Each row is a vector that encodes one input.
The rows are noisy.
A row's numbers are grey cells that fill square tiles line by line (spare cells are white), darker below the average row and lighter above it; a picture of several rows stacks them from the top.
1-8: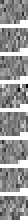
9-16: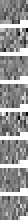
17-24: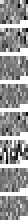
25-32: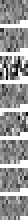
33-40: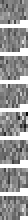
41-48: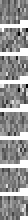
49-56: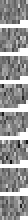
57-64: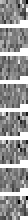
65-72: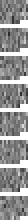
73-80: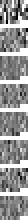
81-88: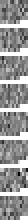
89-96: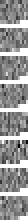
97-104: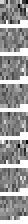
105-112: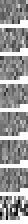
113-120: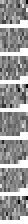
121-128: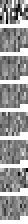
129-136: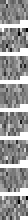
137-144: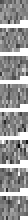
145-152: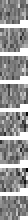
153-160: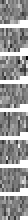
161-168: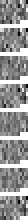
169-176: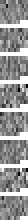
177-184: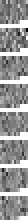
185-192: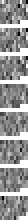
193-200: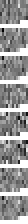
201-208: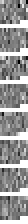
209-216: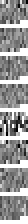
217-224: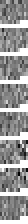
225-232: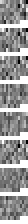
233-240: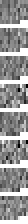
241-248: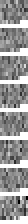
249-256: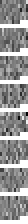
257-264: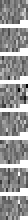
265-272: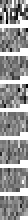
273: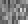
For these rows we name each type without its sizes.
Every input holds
a list of points on a line.
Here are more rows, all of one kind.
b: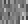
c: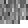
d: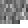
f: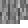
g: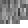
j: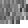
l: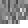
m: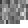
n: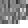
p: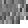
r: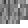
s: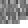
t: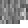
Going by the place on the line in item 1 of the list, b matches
c, m and t.
